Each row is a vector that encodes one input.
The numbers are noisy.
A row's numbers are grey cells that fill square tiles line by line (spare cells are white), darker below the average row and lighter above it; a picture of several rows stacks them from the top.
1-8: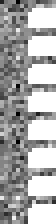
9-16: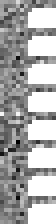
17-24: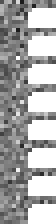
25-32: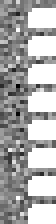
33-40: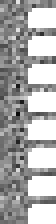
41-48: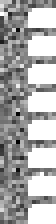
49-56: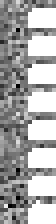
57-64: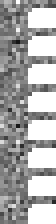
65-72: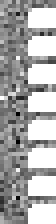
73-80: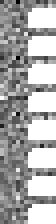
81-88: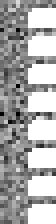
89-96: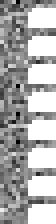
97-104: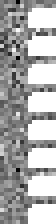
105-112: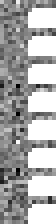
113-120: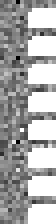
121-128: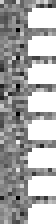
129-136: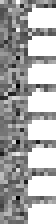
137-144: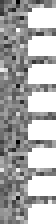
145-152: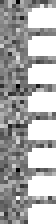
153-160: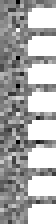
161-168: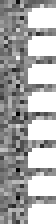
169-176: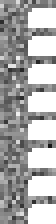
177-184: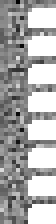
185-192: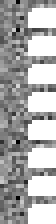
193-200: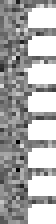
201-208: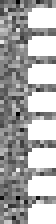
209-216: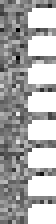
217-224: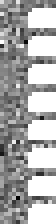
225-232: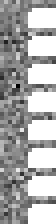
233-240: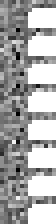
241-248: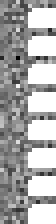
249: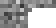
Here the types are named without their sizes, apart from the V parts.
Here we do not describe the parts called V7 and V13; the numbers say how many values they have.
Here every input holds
a label and a value of V13, together with either a fixed value, or a true/false value and a value of V7.
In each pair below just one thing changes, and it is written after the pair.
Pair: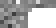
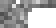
the label
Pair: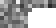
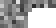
the true/false value
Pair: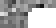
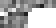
the true/false value
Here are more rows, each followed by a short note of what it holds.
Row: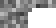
a label, a true/false value, a value of V7 and a value of V13
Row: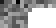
a label and a value of V13
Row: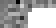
a label and a value of V13
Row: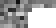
a label and a value of V13
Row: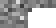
a label, a true/false value, a value of V7 and a value of V13
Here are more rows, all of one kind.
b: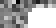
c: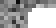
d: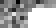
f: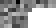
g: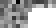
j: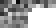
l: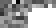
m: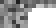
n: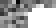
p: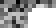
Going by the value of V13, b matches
g, j and l.
